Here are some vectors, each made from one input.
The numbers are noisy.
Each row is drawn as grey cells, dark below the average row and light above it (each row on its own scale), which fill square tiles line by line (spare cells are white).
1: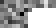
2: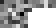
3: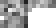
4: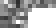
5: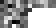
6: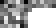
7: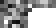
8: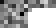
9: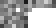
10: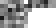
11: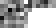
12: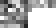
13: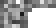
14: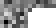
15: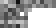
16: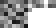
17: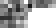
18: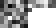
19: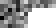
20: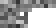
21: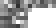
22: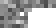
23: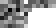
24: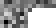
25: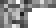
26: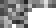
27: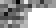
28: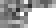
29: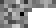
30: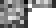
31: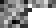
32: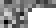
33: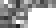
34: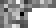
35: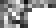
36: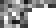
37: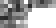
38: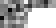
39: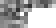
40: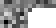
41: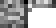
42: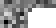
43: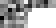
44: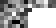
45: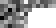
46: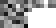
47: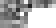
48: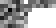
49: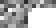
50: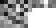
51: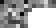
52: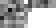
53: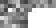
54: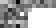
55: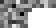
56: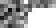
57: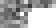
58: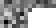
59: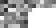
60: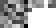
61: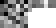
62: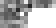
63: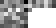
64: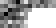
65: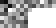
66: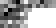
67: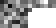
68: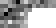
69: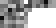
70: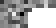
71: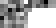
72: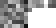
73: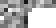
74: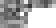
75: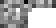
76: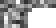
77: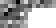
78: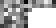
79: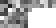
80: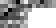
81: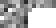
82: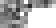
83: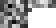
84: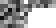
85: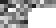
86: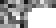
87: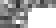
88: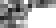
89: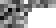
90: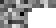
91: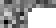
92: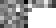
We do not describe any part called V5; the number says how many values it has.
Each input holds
a list of up to two items, each a true/false value and a value of V5.
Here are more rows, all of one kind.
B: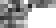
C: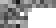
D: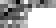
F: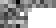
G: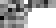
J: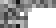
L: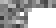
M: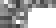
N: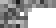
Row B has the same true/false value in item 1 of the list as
D and G.
